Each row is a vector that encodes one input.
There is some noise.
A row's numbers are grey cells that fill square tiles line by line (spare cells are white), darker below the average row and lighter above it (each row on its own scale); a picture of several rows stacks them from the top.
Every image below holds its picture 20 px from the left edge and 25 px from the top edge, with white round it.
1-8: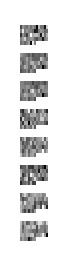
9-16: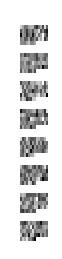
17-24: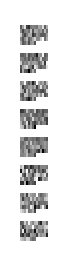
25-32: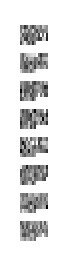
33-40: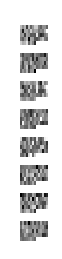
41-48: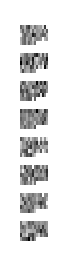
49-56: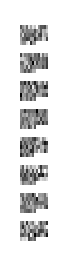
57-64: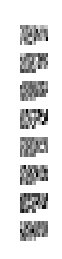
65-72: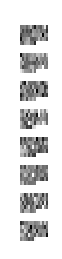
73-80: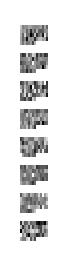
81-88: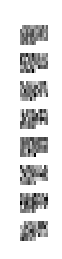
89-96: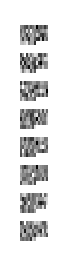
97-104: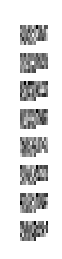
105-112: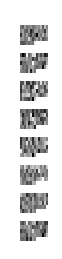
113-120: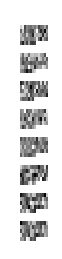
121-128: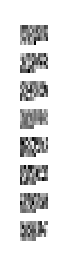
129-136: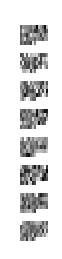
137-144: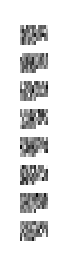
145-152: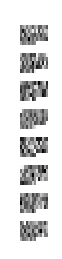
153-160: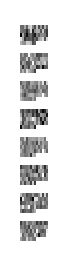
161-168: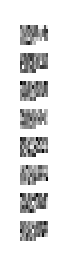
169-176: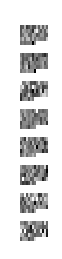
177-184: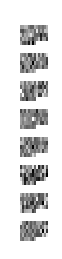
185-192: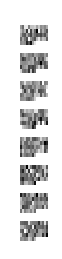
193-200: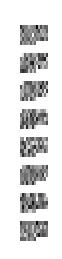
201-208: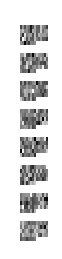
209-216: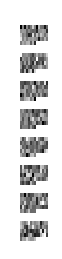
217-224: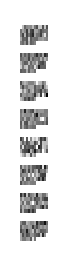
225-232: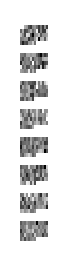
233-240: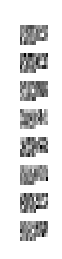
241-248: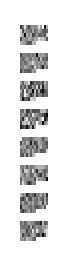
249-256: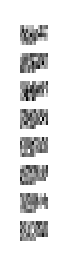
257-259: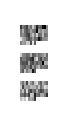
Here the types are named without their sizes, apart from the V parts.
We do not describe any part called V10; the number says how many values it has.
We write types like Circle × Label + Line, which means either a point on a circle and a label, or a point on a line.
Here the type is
(Bool × Bool × Bool + Label) × Label + V10 × V10.
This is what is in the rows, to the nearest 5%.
About 55% of them hold a label, together with either a label, or three true/false values. The rest hold two values of V10.
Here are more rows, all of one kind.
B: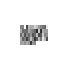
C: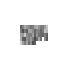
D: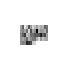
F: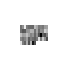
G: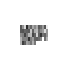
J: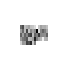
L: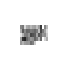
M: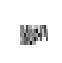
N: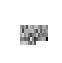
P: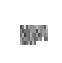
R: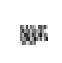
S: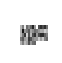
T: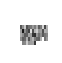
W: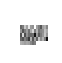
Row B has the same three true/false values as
D, F, L and M.
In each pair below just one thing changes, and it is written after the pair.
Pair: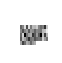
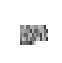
one of the three true/false values
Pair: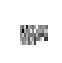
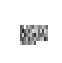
the label
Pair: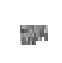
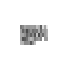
the label
